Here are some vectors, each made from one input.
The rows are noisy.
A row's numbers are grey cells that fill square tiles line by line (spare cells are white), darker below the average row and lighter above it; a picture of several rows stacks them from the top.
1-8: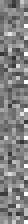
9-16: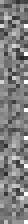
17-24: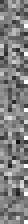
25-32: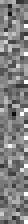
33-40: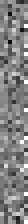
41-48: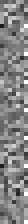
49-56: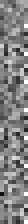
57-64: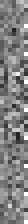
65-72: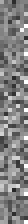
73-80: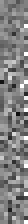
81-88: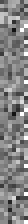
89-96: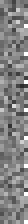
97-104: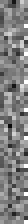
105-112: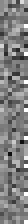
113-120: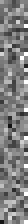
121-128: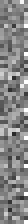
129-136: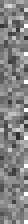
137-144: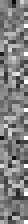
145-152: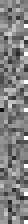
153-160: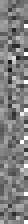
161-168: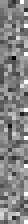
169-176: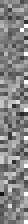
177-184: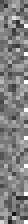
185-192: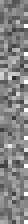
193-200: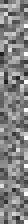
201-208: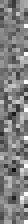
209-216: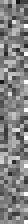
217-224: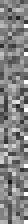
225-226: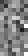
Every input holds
either a point on a 10-point circle, or a node of each of two 12-node trees.
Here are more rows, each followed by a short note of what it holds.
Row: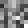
a point on a 10-point circle
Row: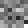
a node of each of two 12-node trees
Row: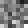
a node of each of two 12-node trees
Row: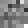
a node of each of two 12-node trees
